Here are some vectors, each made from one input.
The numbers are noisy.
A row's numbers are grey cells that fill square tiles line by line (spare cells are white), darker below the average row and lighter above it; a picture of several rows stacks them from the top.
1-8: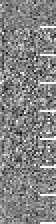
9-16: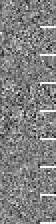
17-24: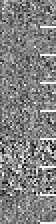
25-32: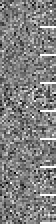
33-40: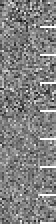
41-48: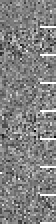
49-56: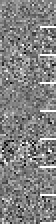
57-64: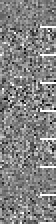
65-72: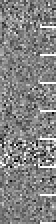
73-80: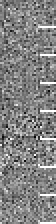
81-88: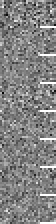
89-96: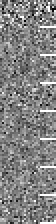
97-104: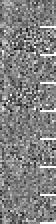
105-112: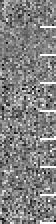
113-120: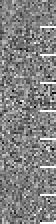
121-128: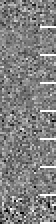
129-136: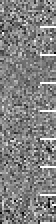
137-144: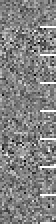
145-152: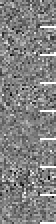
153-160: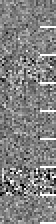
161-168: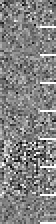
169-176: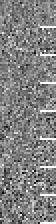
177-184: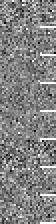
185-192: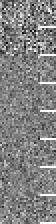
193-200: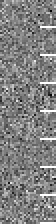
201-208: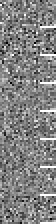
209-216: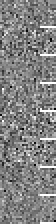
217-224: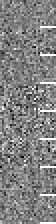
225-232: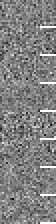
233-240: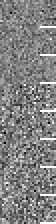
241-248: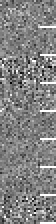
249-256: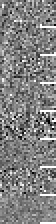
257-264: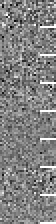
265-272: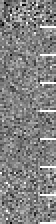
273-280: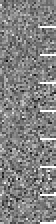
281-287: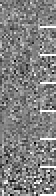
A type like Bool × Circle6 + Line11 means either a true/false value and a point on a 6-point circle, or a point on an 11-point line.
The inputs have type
((Bool × Bool × Bool + Circle6) × Tree10 + Tree11) × Tree11.
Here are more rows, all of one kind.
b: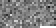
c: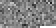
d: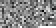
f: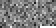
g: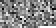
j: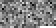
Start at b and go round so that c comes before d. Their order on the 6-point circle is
b, g, f, c, j, d.
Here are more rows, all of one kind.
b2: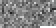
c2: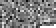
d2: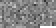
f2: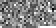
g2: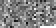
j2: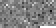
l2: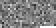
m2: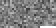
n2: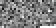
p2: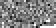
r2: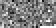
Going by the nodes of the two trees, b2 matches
j2 and n2.
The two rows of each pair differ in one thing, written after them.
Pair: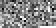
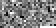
the place on the 6-point circle
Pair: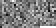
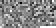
the place on the 6-point circle
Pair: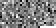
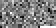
the node of one of the two trees
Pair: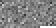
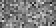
the place on the 6-point circle
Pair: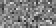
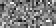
the place on the 6-point circle
